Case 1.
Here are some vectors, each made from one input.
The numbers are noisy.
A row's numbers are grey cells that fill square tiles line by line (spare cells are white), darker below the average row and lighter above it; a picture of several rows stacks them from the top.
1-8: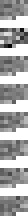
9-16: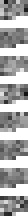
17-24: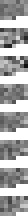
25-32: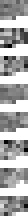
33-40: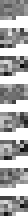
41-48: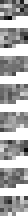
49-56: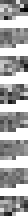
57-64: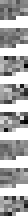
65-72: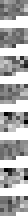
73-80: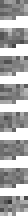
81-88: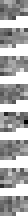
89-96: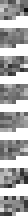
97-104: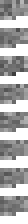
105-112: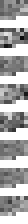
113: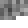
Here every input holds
either a point on an 11-point circle, or a fixed value, or four true/false values.
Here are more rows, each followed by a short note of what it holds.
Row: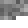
four true/false values
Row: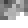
a fixed value
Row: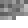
four true/false values
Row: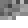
four true/false values
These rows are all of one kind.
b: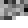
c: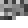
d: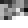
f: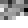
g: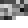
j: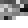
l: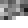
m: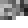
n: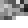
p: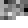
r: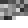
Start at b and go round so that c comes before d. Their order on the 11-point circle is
b, c, p, m, f, l, d, r, g, j, n.
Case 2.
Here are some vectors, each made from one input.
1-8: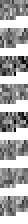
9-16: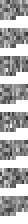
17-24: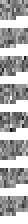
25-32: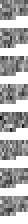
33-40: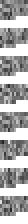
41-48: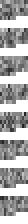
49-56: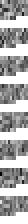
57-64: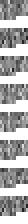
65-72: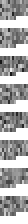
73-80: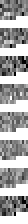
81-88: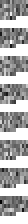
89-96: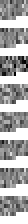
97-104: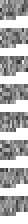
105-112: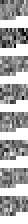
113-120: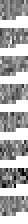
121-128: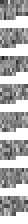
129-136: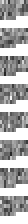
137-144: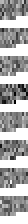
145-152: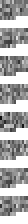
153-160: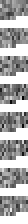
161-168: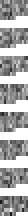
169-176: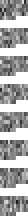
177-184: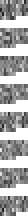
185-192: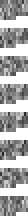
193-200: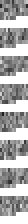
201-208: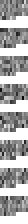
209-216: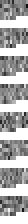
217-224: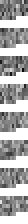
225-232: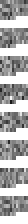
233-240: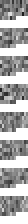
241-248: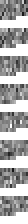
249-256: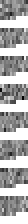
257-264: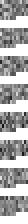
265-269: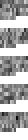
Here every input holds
a list of up to two points on a 9-point line.
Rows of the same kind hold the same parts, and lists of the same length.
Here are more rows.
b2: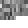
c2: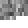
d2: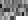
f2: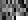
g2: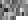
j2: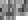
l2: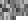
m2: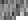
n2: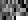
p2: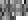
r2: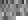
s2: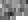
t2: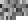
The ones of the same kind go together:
b2, c2, j2, p2, s2
d2, g2, l2, m2, r2, t2
f2, n2

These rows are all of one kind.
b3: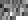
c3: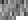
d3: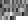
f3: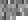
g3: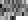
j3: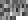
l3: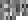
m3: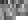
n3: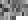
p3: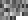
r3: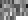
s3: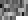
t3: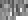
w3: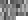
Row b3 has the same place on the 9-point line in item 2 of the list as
d3, m3, r3 and t3.
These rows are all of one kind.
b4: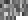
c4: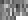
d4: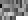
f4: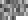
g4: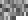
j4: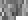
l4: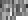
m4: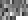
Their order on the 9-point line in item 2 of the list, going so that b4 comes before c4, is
b4, c4, m4, l4, d4, f4, g4, j4.
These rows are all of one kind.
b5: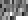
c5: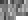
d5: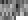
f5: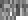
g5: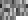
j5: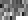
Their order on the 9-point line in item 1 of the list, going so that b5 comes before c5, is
j5, b5, g5, f5, d5, c5.
